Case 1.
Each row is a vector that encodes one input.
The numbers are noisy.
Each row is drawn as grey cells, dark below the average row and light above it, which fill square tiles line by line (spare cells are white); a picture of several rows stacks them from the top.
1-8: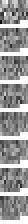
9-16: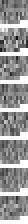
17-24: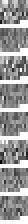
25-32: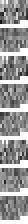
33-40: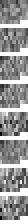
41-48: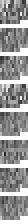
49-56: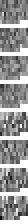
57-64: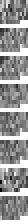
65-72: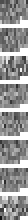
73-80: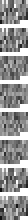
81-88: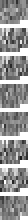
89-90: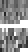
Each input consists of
either a point on an 8-point line, or a node of a 12-node tree.
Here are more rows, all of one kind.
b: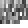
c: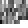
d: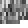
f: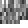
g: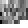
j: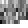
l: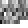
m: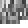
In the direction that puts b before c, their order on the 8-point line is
b, m, d, f, c, g, j, l.
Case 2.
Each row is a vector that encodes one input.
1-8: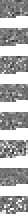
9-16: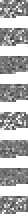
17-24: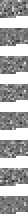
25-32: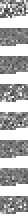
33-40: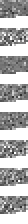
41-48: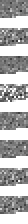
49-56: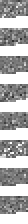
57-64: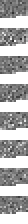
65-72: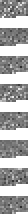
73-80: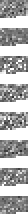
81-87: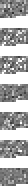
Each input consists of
either one of 7 labels, or a node of a 10-node tree.
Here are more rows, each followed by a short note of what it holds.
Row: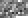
one of 7 labels
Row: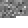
a node of a 10-node tree
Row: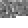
one of 7 labels
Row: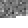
a node of a 10-node tree
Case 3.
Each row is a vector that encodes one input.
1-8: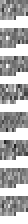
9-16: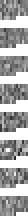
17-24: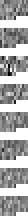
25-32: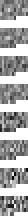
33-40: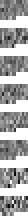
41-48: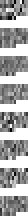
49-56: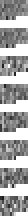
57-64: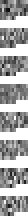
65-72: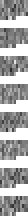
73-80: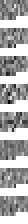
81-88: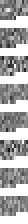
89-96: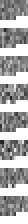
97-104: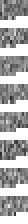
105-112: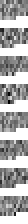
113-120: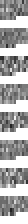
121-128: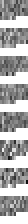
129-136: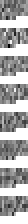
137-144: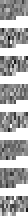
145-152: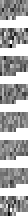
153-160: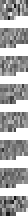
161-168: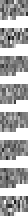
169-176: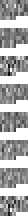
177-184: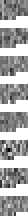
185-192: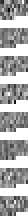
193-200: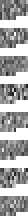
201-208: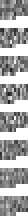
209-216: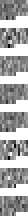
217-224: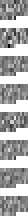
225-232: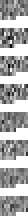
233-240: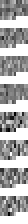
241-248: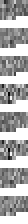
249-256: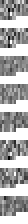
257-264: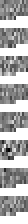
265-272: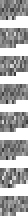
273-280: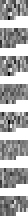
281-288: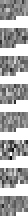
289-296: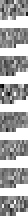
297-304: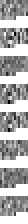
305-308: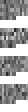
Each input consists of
either a node of a 7-node tree, or four true/false values.
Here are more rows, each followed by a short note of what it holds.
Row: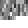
a node of a 7-node tree
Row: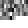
a node of a 7-node tree
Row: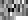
a node of a 7-node tree
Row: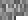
four true/false values
